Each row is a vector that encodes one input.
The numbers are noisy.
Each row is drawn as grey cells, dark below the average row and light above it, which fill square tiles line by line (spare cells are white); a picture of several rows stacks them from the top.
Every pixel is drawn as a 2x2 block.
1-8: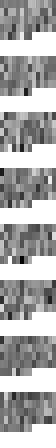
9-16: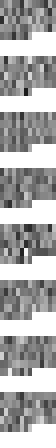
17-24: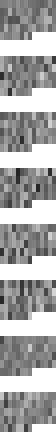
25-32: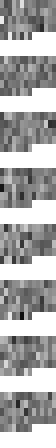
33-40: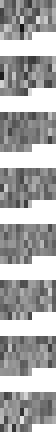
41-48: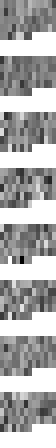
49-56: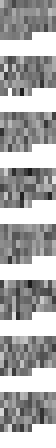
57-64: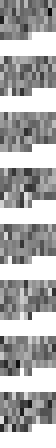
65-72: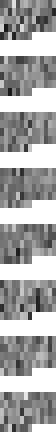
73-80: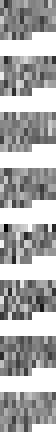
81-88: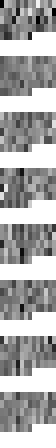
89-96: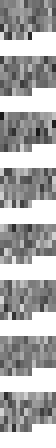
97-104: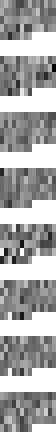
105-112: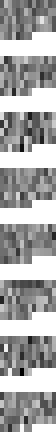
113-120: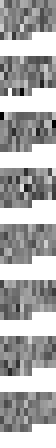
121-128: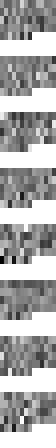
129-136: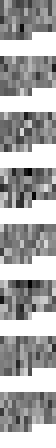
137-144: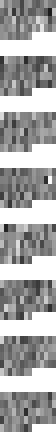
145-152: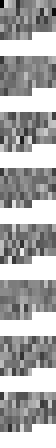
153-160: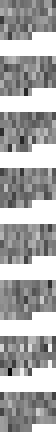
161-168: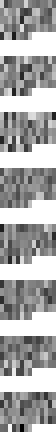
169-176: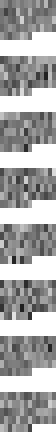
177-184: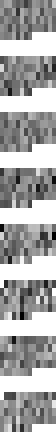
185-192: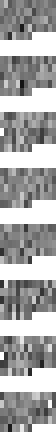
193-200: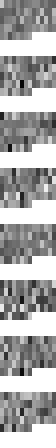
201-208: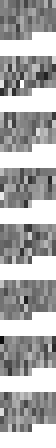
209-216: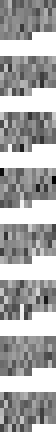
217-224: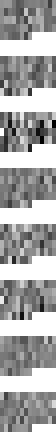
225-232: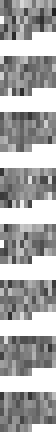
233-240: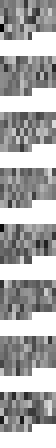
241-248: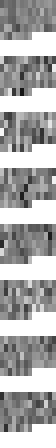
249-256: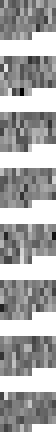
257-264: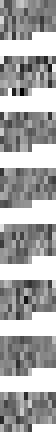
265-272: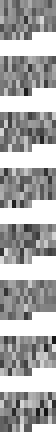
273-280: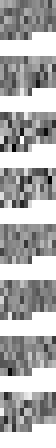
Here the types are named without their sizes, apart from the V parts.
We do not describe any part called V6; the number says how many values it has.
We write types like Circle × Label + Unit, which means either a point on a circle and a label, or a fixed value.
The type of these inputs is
(Label × Label + Unit) × V6.
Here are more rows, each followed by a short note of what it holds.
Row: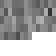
two labels and a value of V6
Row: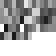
a value of V6
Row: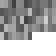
two labels and a value of V6
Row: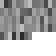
a value of V6
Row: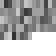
a value of V6
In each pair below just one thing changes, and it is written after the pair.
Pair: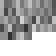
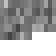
one of the two labels
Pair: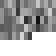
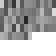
the value of V6
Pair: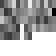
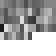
one of the two labels
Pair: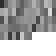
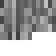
the value of V6
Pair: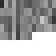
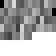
the value of V6
